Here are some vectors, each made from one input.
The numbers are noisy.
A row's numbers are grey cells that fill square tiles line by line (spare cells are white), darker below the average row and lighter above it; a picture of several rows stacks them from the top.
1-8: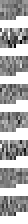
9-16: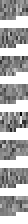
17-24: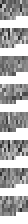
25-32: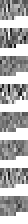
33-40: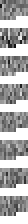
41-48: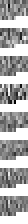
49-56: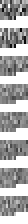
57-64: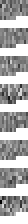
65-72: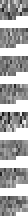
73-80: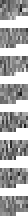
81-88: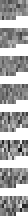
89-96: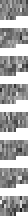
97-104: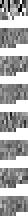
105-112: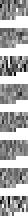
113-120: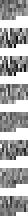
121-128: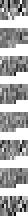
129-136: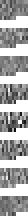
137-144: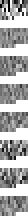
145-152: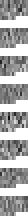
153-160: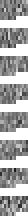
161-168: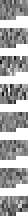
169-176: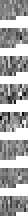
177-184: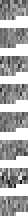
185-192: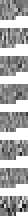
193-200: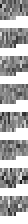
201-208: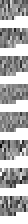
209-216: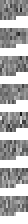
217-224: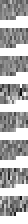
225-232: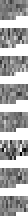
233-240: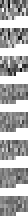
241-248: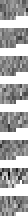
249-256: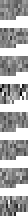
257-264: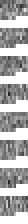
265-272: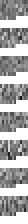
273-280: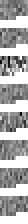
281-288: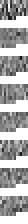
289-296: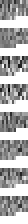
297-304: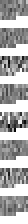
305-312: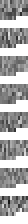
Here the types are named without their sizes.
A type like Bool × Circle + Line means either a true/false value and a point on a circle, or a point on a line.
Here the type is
(Label + Line) × Line.
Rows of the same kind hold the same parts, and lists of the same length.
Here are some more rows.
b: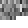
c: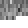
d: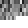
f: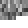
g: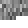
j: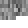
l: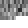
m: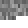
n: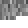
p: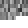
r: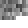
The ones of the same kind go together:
b, c, g, j, l, n, p
d, f, m, r

